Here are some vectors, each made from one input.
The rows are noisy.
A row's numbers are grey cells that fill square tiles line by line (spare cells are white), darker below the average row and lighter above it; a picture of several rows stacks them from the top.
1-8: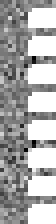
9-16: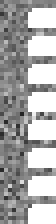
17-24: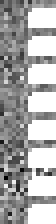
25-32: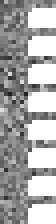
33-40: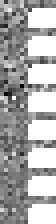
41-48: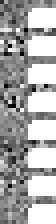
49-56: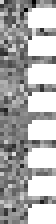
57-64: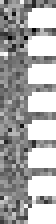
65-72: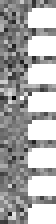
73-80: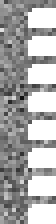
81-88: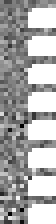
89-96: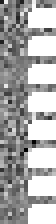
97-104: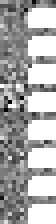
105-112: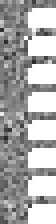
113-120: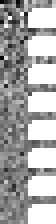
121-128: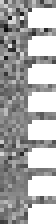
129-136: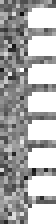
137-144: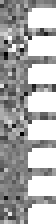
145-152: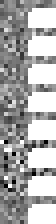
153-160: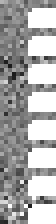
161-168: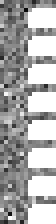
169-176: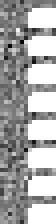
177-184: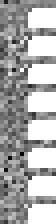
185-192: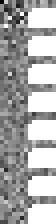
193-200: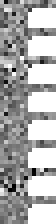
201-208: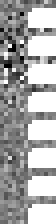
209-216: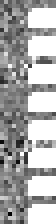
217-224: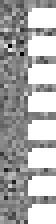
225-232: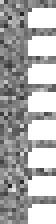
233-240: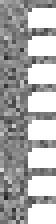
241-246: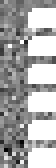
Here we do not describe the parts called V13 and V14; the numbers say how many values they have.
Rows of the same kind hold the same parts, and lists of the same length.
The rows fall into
2 kinds.
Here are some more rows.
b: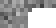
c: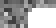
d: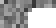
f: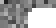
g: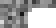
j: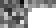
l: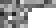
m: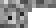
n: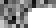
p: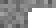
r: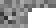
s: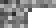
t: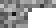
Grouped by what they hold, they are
b, g, l, m, r, t
c, d, f, j, n, p, s

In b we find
a value of V13 and a value of V14.
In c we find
a point on an 11-point circle, a true/false value and a value of V14.
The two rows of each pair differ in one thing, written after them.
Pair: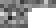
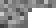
the true/false value
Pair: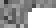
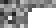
the place on the 11-point circle
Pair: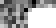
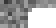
the place on the 11-point circle
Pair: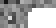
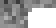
the place on the 11-point circle
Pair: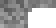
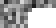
the place on the 11-point circle
